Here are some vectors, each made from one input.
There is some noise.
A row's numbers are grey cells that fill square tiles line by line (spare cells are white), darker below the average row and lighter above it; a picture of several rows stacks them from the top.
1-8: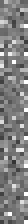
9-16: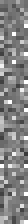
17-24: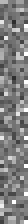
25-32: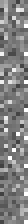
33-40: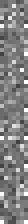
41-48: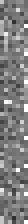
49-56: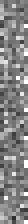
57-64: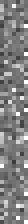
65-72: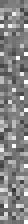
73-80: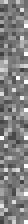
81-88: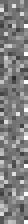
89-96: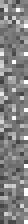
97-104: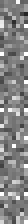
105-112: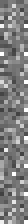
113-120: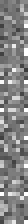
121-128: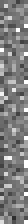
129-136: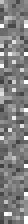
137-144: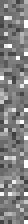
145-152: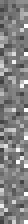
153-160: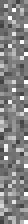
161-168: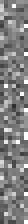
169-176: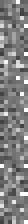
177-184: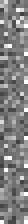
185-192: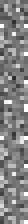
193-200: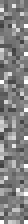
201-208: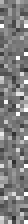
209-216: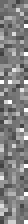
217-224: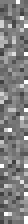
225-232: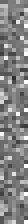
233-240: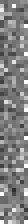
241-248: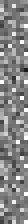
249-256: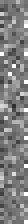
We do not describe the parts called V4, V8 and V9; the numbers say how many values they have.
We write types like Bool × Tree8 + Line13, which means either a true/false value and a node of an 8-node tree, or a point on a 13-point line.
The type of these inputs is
Line7 × Line7 + List2(Line5) + V4 × V8 × V9.
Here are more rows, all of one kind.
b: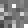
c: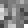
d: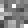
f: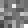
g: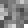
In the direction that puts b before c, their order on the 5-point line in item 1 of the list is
b, f, d, c, g.
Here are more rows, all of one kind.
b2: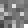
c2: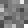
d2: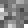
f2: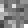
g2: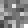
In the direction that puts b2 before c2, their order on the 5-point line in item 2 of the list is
d2, f2, g2, b2, c2.
